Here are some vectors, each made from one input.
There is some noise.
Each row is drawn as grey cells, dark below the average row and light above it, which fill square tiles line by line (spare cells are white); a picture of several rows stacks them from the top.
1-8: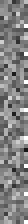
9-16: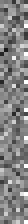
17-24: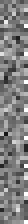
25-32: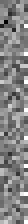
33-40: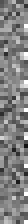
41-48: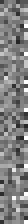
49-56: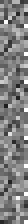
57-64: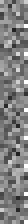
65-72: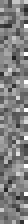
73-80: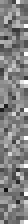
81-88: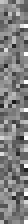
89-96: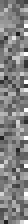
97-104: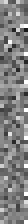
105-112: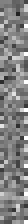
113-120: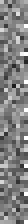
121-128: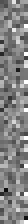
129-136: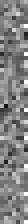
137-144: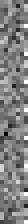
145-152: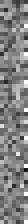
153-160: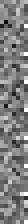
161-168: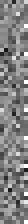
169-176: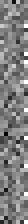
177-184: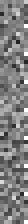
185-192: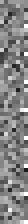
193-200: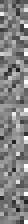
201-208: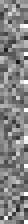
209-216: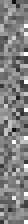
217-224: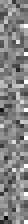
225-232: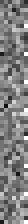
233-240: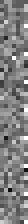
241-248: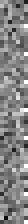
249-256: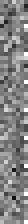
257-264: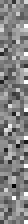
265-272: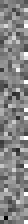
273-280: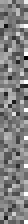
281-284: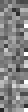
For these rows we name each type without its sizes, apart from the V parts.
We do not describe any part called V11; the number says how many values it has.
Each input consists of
a point on a circle, together with either a point on a circle, or a value of V11.
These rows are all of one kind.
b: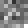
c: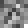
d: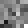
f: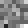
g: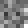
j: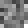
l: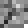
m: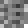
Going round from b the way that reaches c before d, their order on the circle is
b, j, m, g, c, l, d, f.
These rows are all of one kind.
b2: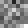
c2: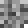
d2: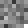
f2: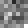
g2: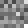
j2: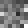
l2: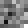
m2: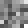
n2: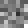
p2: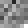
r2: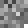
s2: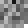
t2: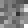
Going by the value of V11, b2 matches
l2 and t2.
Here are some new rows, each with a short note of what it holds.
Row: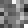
a point on each of two circles
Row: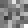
a point on each of two circles
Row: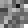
a point on a circle and a value of V11
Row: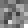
a point on a circle and a value of V11
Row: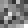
a point on each of two circles
